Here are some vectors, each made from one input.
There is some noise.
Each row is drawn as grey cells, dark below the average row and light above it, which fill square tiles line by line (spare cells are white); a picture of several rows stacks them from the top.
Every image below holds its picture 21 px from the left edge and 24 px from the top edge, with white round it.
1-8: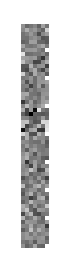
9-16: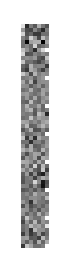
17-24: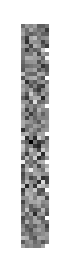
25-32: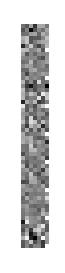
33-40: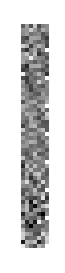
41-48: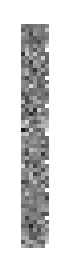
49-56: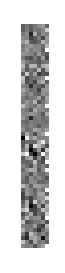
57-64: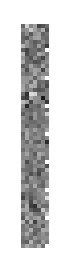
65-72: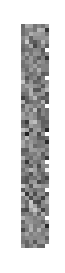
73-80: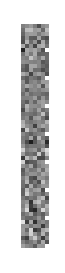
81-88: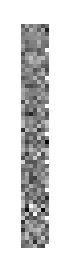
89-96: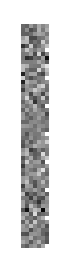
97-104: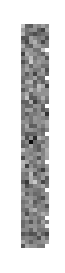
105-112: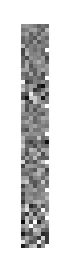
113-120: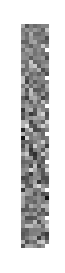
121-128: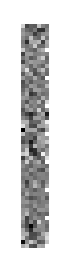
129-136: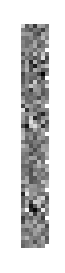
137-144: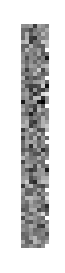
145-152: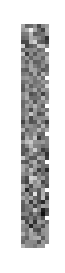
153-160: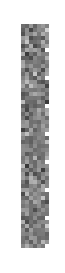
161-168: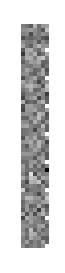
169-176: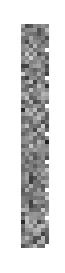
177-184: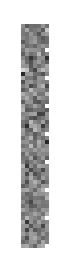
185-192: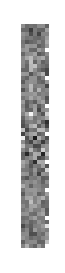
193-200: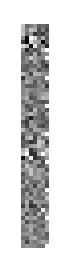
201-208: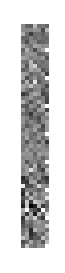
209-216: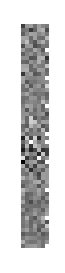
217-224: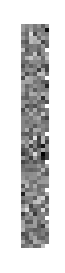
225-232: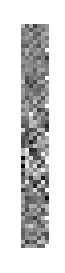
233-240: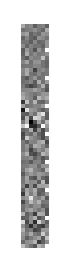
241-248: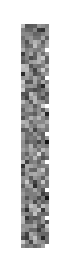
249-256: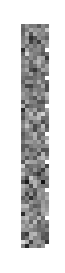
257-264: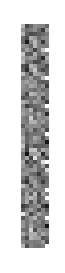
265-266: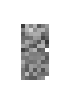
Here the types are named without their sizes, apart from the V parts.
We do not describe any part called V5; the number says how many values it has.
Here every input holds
a list of items, each a true/false value and a value of V5.
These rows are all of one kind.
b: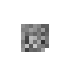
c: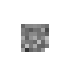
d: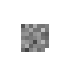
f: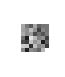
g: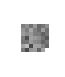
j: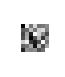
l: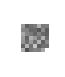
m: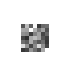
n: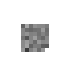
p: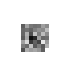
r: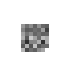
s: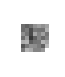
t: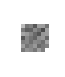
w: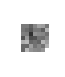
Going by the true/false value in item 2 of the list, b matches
c, j, m and r.
